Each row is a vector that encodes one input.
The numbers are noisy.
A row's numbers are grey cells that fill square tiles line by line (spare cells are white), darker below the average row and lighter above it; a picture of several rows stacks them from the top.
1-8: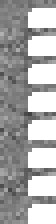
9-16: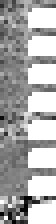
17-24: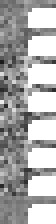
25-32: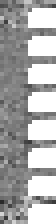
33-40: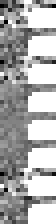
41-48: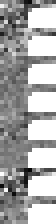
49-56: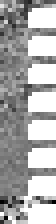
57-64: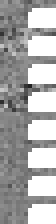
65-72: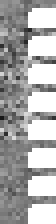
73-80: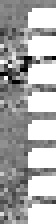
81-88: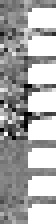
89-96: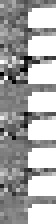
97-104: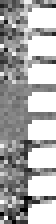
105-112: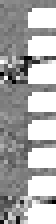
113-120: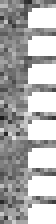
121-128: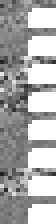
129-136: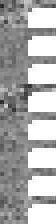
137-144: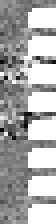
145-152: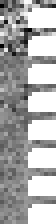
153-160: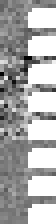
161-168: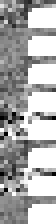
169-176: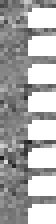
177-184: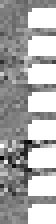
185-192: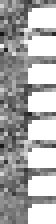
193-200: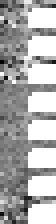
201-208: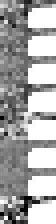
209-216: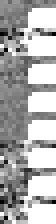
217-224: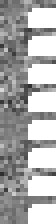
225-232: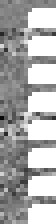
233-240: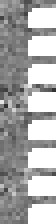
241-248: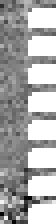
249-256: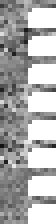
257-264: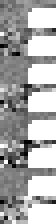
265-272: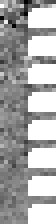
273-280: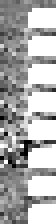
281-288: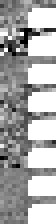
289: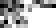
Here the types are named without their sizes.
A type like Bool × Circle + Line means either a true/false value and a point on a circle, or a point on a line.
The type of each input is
Bool × Tree + Unit.
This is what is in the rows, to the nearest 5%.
A few of them hold a fixed value. The rest hold a node of a tree and a true/false value.
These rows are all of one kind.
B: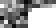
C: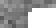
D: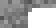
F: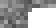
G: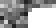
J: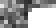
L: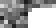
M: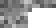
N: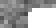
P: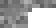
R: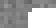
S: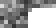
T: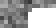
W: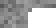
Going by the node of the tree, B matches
G, L, N and S.
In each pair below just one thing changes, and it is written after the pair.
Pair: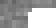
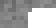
the true/false value
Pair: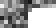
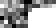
the true/false value
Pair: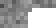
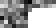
the node of the tree
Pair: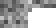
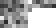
the true/false value
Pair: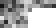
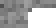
the node of the tree
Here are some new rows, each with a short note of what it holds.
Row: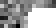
a fixed value
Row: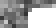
a node of a tree and a true/false value
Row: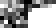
a node of a tree and a true/false value
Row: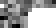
a fixed value
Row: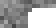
a node of a tree and a true/false value
